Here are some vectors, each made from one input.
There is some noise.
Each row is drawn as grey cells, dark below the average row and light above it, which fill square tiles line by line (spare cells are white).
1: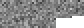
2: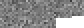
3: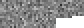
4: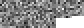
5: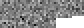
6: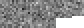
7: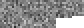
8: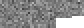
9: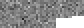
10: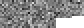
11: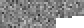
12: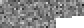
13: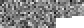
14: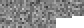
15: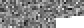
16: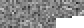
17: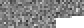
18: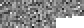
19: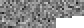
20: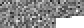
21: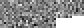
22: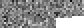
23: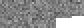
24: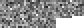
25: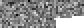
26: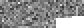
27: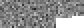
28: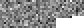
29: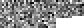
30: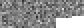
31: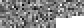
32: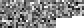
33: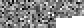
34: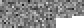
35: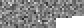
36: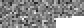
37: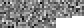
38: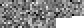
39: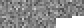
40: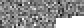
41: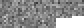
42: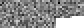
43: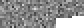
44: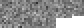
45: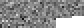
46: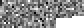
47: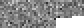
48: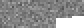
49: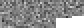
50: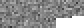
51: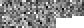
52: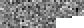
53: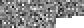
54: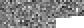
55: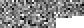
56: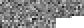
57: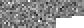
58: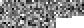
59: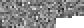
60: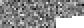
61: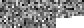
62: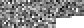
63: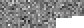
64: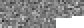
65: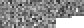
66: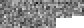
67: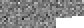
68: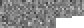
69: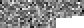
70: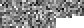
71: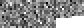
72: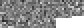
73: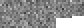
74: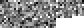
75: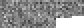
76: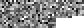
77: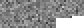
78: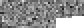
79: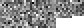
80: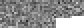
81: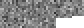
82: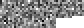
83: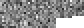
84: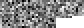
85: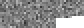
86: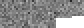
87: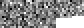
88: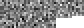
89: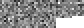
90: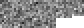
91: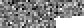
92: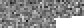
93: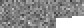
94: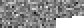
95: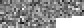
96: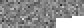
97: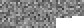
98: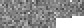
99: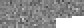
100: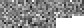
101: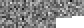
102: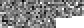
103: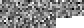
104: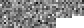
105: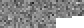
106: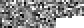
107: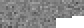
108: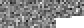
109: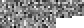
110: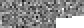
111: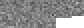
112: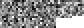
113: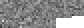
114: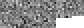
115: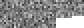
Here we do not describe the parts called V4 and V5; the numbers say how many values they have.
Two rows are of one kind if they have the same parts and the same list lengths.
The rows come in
2 kinds.
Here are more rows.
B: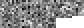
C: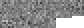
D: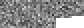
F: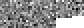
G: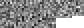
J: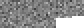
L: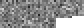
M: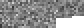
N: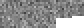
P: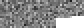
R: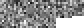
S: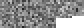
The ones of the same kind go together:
B, C, J, M, P, R
D, F, G, L, N, S

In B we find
a point on a 6-point line, a true/false value and a value of V5.
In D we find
a true/false value, a value of V4 and a value of V5.
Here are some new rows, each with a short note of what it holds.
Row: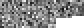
a true/false value, a value of V4 and a value of V5
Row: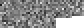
a point on a 6-point line, a true/false value and a value of V5
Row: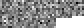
a true/false value, a value of V4 and a value of V5
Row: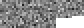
a point on a 6-point line, a true/false value and a value of V5
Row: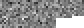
a true/false value, a value of V4 and a value of V5
